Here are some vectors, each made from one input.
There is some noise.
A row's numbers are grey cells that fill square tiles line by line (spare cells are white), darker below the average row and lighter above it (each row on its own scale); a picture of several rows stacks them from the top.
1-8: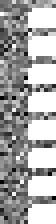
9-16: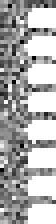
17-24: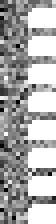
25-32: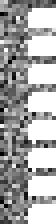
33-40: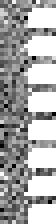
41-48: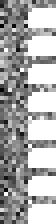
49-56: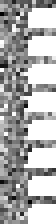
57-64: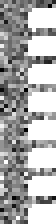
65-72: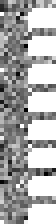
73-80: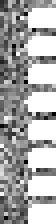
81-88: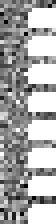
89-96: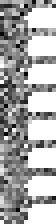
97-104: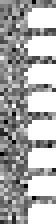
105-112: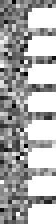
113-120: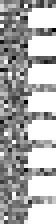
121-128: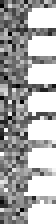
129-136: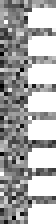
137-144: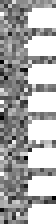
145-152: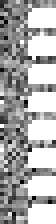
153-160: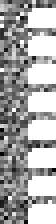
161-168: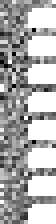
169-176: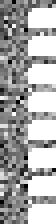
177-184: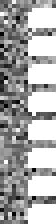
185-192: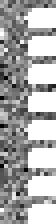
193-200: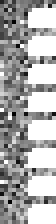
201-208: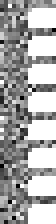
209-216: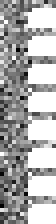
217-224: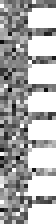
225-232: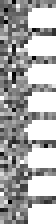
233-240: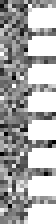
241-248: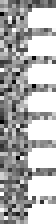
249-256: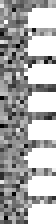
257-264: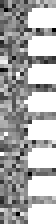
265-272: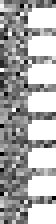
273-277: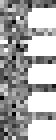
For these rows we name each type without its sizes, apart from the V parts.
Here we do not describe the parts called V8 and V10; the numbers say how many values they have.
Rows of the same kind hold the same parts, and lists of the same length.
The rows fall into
3 kinds.
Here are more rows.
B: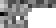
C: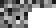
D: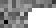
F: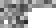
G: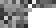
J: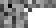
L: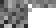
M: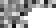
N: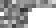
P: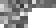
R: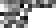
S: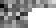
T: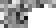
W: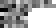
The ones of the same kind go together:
B, J, M
C, D, G, L, S, W
F, N, P, R, T

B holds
a true/false value and a value of V8.
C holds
a node of a tree.
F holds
a value of V10.
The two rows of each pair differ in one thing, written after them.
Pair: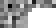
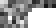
the true/false value
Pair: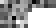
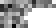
the true/false value
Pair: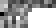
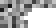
the value of V8
